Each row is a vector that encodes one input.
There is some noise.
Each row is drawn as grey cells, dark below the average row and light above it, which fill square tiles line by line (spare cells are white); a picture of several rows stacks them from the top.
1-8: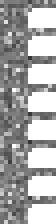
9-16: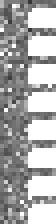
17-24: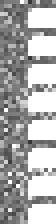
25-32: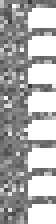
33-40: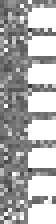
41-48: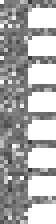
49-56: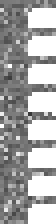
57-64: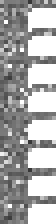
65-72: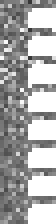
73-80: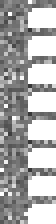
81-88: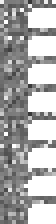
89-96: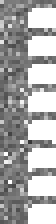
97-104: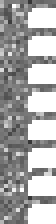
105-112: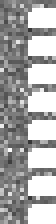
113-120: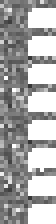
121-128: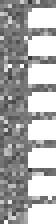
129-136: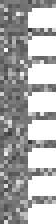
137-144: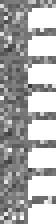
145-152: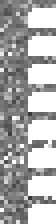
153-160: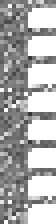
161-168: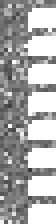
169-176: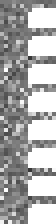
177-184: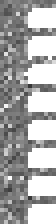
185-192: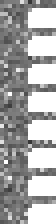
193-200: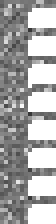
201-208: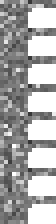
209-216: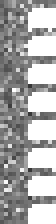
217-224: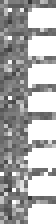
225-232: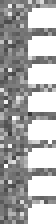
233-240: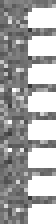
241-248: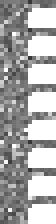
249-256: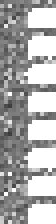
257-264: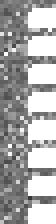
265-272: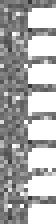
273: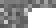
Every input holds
one of 11 labels.
